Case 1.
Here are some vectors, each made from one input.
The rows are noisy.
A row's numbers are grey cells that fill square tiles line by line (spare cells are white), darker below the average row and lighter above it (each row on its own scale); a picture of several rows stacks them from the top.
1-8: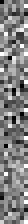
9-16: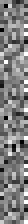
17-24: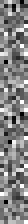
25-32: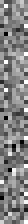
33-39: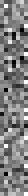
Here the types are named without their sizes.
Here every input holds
a point on a line.
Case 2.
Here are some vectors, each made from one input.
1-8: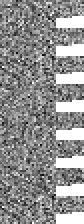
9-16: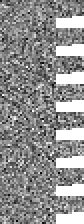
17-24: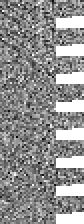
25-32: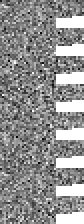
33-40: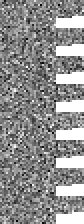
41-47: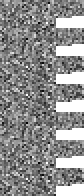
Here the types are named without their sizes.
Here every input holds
a point on a line.
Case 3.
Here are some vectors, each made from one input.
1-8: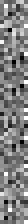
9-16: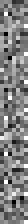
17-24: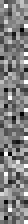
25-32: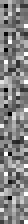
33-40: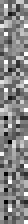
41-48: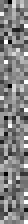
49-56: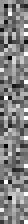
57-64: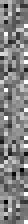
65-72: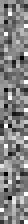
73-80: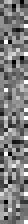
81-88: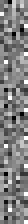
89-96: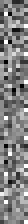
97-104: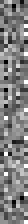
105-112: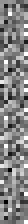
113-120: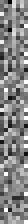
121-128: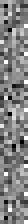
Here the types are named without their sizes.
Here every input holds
a point on a line.
